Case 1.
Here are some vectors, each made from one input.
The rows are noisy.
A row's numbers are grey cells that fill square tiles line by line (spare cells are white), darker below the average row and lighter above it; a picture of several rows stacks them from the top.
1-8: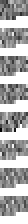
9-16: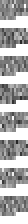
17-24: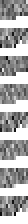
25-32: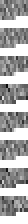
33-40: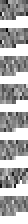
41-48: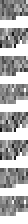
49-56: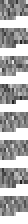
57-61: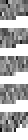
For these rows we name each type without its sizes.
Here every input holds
either a point on a circle, or a fixed value.
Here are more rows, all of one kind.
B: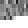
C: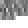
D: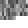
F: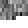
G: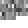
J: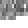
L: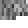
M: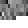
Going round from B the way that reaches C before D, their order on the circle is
B, J, G, C, M, F, L, D.
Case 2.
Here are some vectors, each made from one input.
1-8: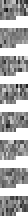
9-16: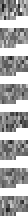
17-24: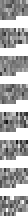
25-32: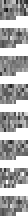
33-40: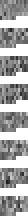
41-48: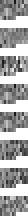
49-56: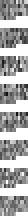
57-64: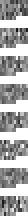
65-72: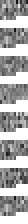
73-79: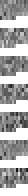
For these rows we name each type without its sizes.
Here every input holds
a point on each of two lines.
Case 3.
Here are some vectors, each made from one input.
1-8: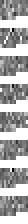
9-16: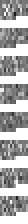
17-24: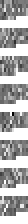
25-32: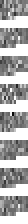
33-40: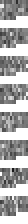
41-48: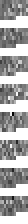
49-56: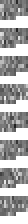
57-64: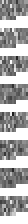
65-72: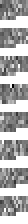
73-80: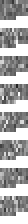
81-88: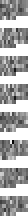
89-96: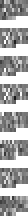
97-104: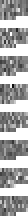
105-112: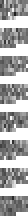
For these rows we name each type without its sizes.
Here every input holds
four true/false values.
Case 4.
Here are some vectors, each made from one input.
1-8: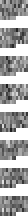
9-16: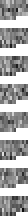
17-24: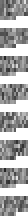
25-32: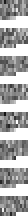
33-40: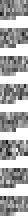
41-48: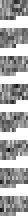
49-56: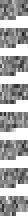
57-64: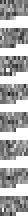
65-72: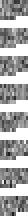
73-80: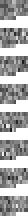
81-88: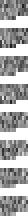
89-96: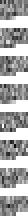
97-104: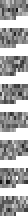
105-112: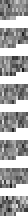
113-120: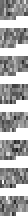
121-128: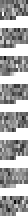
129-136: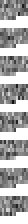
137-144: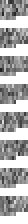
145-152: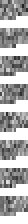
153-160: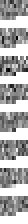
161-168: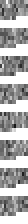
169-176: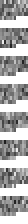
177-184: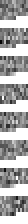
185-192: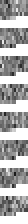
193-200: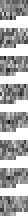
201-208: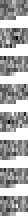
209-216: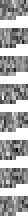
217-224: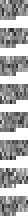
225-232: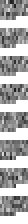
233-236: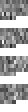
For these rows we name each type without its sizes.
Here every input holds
a point on a line.
